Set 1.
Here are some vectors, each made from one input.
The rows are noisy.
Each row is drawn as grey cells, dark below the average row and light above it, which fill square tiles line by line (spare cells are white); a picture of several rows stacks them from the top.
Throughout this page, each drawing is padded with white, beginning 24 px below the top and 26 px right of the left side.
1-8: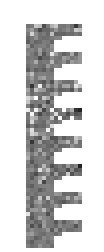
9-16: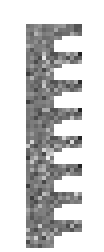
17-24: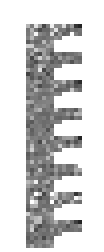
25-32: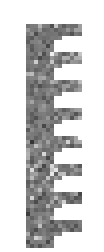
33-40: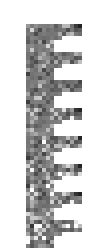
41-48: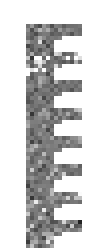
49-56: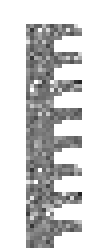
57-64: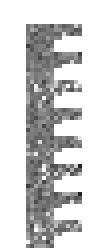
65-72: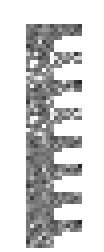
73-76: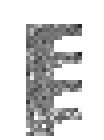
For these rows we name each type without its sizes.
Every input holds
a label.
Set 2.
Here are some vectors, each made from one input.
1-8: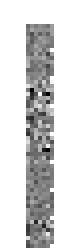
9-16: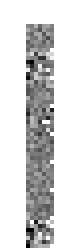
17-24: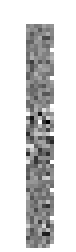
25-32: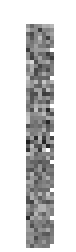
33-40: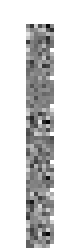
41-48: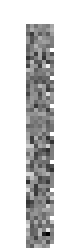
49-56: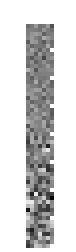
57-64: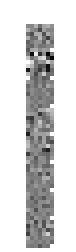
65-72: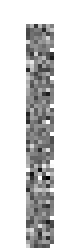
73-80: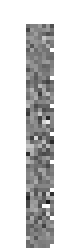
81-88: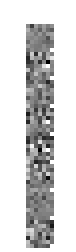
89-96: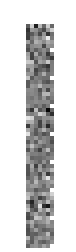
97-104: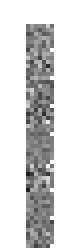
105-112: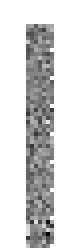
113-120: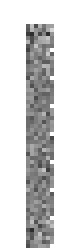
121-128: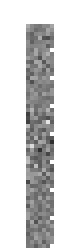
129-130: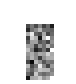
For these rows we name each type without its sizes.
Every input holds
a node of a tree.
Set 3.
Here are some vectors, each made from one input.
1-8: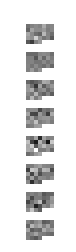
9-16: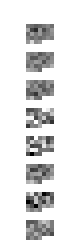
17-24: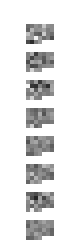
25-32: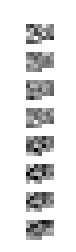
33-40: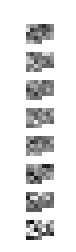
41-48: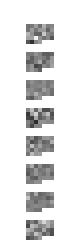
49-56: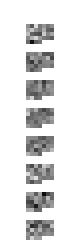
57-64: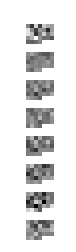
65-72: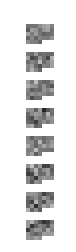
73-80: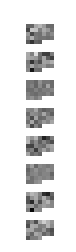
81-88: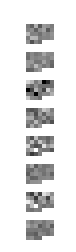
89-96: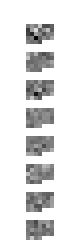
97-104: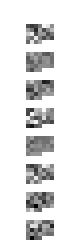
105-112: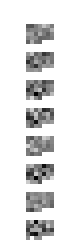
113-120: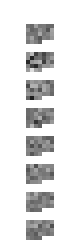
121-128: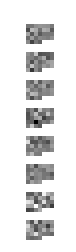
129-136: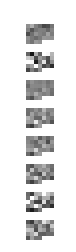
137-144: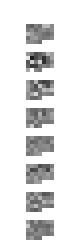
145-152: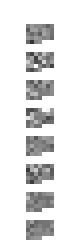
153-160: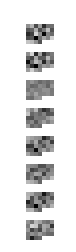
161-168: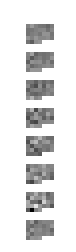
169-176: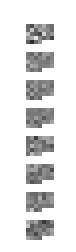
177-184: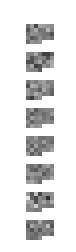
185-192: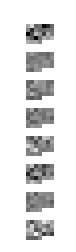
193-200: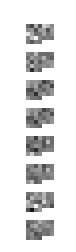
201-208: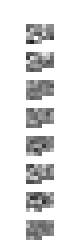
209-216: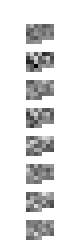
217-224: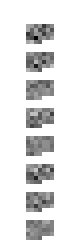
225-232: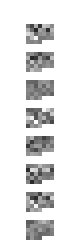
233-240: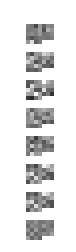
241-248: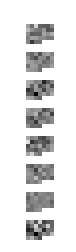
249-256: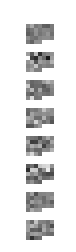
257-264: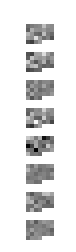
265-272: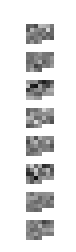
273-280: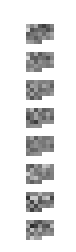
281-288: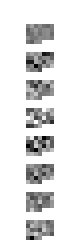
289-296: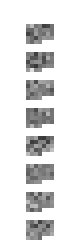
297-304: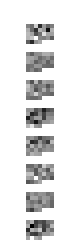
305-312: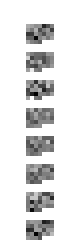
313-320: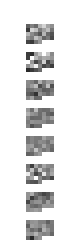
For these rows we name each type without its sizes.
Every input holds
a label.
